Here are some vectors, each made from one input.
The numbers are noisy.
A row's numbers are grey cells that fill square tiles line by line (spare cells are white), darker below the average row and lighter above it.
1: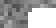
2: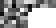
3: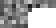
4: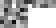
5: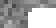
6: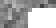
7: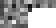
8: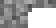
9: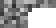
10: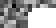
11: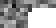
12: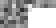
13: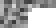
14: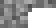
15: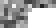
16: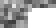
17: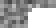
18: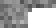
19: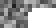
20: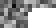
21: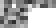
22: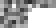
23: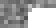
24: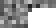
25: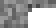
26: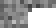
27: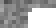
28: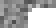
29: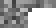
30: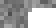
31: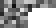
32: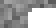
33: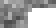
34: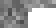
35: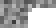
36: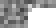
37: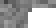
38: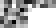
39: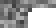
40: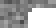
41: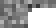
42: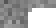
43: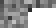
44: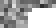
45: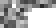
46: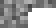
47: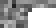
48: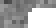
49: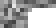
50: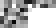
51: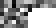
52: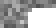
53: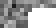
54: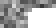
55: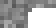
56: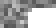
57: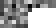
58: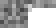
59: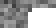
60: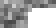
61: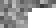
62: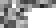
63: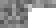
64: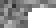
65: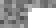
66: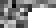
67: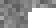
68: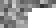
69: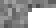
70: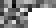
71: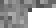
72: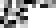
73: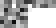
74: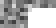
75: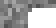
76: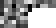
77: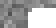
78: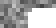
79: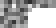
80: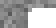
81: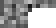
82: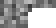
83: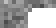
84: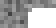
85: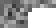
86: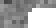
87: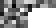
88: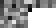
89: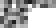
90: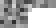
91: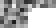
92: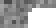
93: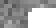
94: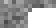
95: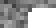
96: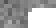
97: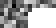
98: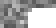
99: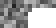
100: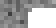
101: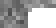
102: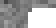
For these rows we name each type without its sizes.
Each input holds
either a point on a line, or a node of a tree and a true/false value.
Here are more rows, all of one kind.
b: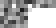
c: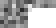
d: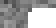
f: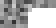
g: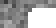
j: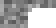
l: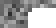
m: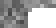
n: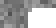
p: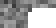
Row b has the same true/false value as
d, g, j and p.
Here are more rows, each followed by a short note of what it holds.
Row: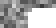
a point on a line
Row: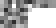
a node of a tree and a true/false value
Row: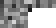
a point on a line
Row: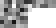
a node of a tree and a true/false value
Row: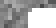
a point on a line
